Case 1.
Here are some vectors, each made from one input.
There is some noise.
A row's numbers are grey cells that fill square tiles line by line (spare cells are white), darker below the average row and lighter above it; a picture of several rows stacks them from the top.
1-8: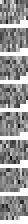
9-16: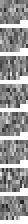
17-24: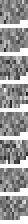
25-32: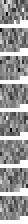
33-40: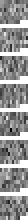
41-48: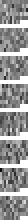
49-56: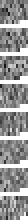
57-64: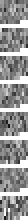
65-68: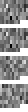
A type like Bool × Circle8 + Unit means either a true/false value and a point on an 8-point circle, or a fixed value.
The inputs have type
Label12.
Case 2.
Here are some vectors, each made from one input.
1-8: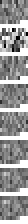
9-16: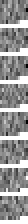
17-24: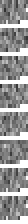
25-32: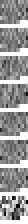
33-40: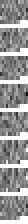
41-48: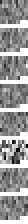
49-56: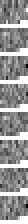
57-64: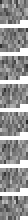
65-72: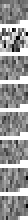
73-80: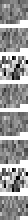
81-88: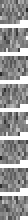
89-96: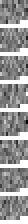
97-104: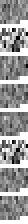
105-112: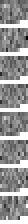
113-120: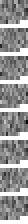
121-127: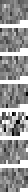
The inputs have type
Bool × Bool × Bool + Unit.
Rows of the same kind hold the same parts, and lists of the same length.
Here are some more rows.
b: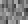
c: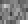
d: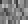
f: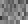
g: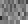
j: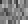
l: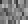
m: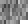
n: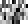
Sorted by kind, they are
b, c, d, f, g, j, l, m
n

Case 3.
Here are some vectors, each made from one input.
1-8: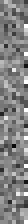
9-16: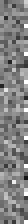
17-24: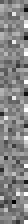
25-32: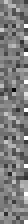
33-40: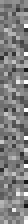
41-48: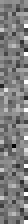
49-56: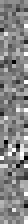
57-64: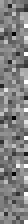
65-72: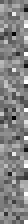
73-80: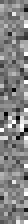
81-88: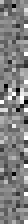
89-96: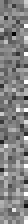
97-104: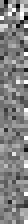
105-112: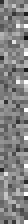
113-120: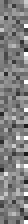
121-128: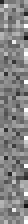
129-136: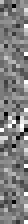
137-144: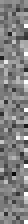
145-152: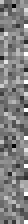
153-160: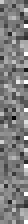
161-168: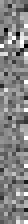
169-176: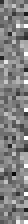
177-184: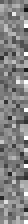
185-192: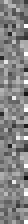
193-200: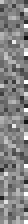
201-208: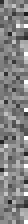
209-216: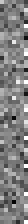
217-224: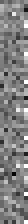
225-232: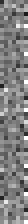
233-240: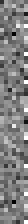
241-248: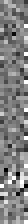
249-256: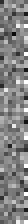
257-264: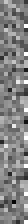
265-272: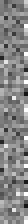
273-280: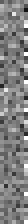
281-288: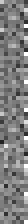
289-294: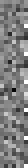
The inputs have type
Circle9 + Unit.
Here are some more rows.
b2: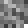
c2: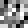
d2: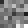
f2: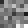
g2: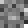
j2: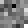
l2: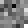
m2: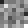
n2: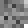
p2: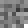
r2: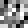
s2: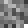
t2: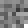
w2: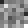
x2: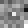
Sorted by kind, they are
b2, d2, f2, g2, j2, l2, m2, n2, p2, s2, t2, w2, x2
c2, r2

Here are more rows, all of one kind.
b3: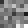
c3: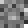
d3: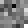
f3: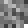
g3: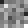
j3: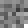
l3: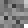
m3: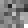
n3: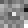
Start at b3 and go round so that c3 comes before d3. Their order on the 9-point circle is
b3, f3, c3, d3, l3, j3, m3, n3, g3.
